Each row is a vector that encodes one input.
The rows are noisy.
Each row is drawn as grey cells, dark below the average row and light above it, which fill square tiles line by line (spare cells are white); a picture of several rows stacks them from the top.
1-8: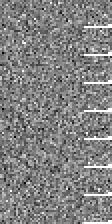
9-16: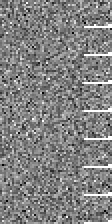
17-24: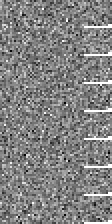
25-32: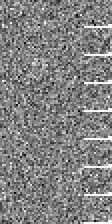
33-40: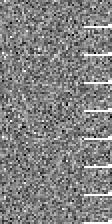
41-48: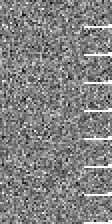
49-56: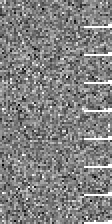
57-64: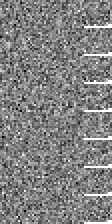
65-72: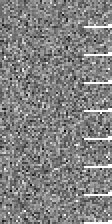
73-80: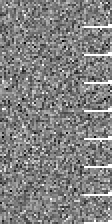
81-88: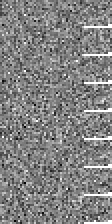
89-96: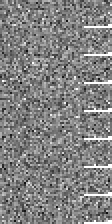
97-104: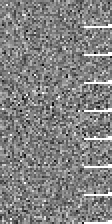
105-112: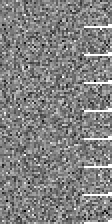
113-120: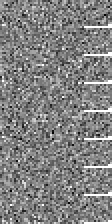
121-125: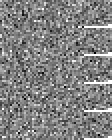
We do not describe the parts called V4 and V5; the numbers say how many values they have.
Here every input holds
a point on a 6-point line, together with either a true/false value and a value of V5, or a value of V4.
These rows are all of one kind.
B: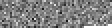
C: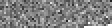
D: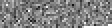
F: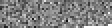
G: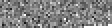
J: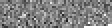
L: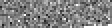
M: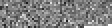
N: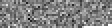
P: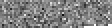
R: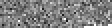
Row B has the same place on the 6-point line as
C, F, J and M.
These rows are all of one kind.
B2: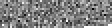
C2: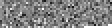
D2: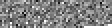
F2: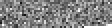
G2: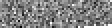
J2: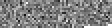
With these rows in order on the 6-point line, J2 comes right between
D2 and F2.
